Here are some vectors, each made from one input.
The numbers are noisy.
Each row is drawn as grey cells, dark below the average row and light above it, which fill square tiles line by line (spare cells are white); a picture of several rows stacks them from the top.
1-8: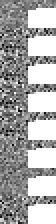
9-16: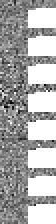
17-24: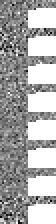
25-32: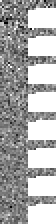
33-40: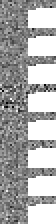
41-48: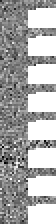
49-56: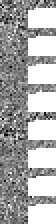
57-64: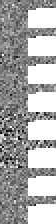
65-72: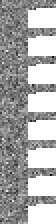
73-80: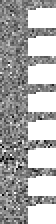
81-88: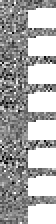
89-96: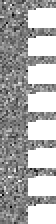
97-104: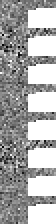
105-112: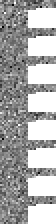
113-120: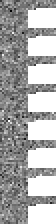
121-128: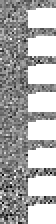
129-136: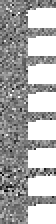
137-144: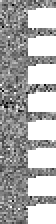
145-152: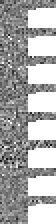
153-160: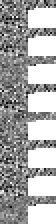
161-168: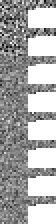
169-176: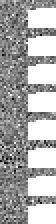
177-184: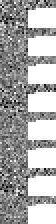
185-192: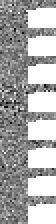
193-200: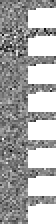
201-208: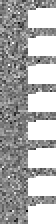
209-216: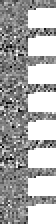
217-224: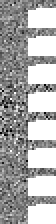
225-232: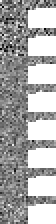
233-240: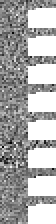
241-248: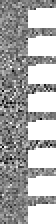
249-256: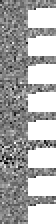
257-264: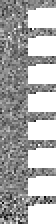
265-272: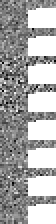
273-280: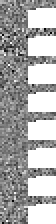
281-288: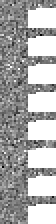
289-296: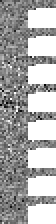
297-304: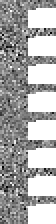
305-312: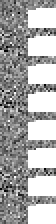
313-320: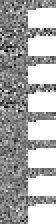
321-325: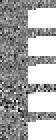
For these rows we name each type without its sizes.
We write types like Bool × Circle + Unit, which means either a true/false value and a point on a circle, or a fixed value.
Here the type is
Bool × Bool × Bool × Bool × (Circle + Label) + Tree × Tree.
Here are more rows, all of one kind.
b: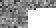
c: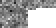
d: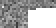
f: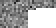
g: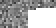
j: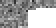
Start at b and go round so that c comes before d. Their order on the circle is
b, c, j, d, g, f.
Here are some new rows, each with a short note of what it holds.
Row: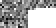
a node of each of two trees
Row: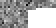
a label and four true/false values
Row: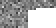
a point on a circle and four true/false values
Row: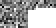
a node of each of two trees
